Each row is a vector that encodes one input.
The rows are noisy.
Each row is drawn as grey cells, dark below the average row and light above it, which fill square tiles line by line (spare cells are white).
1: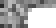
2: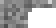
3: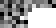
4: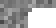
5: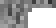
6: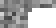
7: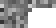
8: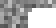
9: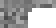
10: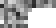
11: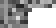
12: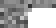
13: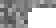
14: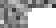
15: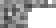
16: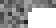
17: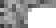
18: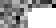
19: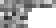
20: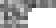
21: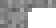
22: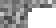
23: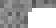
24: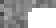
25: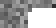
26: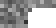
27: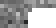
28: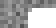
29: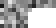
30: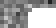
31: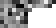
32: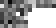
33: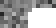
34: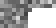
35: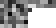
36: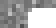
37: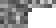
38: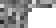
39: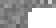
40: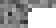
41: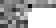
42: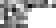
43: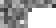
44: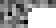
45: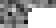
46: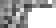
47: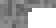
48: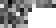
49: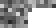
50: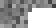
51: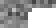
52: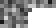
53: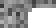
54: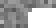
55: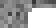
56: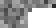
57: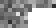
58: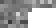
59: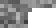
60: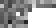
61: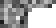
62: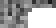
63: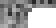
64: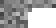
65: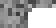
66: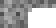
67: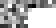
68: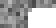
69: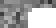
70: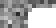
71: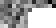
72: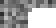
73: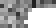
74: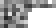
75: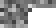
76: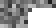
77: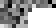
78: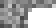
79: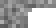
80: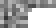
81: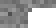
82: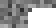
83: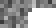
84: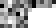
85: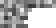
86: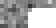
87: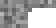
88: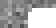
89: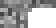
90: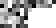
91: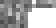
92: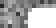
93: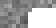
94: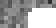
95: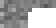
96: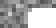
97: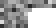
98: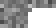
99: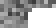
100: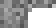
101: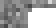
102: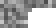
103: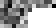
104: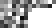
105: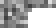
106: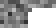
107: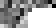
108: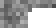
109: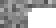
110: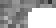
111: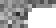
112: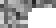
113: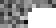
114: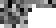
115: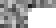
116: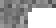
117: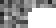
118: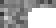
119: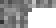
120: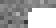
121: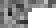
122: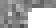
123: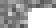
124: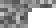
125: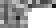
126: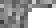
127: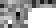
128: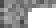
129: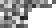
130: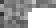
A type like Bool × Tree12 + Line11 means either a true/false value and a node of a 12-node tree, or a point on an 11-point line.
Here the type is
Line6 + List3(Line5).
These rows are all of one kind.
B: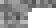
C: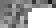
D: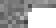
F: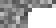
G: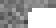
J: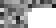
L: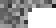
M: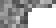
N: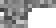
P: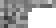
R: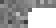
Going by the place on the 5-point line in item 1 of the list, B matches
G, J and P.
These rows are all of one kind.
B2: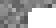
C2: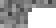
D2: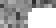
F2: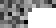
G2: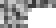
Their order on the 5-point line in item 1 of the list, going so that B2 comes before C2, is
F2, D2, G2, B2, C2.
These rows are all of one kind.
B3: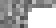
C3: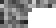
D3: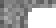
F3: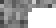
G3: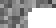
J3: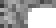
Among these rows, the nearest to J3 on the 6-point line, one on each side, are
D3 and G3.
